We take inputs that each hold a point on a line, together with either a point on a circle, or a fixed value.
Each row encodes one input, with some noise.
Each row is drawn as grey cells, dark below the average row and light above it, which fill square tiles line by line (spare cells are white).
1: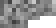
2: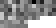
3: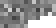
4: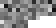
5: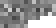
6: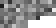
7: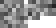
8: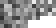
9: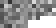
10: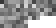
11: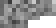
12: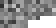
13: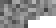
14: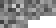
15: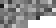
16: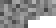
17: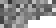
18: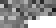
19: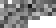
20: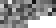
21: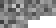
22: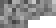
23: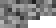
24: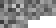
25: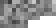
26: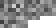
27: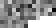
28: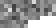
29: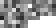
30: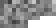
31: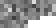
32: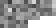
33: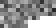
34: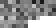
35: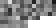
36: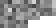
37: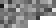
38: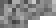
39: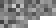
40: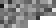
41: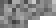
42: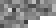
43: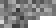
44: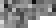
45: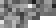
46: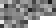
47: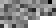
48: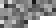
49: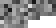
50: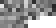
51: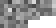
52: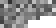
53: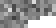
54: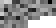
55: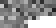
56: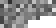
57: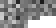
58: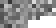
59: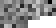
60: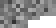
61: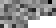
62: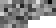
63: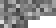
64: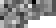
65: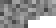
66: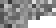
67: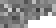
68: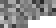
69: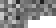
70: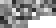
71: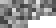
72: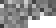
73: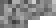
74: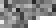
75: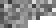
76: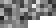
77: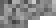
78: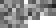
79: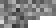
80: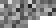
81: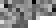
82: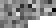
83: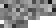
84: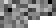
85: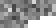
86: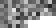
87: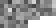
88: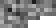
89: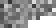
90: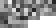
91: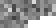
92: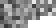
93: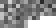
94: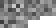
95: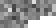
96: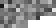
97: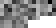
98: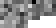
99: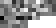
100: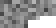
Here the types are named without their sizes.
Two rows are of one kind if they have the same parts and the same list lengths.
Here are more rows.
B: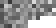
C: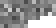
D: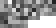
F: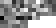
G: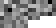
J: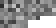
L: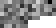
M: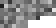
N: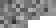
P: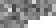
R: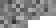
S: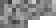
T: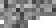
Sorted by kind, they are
B, C, J, M, N, P, R, S
D, F, G, L, T

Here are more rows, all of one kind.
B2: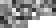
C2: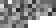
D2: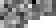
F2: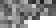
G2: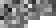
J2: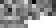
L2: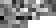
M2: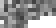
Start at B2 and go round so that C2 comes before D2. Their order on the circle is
B2, C2, J2, F2, M2, D2, G2, L2.
